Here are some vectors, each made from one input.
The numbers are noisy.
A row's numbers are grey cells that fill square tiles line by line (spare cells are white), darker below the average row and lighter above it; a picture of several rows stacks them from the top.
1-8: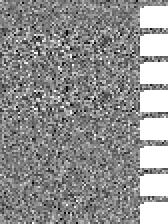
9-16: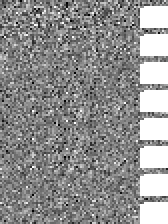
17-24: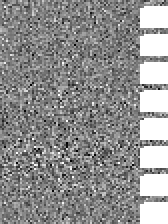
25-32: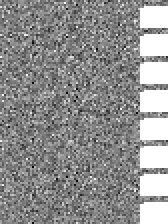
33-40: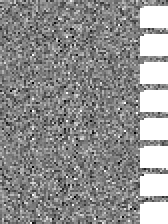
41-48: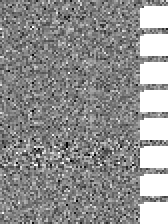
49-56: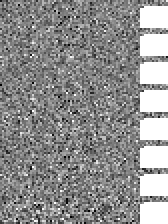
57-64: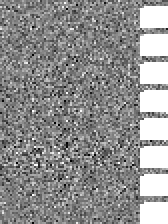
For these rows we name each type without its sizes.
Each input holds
a list of points on a line.
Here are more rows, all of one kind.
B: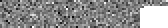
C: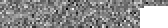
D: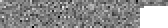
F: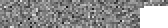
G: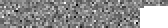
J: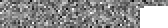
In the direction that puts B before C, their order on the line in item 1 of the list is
B, F, D, G, C, J.
